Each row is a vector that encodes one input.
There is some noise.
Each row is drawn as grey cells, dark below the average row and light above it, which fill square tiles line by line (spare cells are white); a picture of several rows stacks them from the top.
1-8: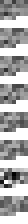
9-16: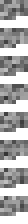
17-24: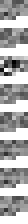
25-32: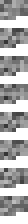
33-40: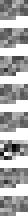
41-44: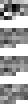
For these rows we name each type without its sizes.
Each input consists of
a list of points on a line.
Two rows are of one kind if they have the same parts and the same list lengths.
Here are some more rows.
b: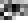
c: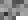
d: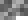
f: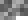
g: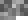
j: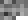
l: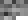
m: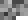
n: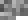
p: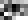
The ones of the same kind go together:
b, p
c, j, l, m
d, f, g, n

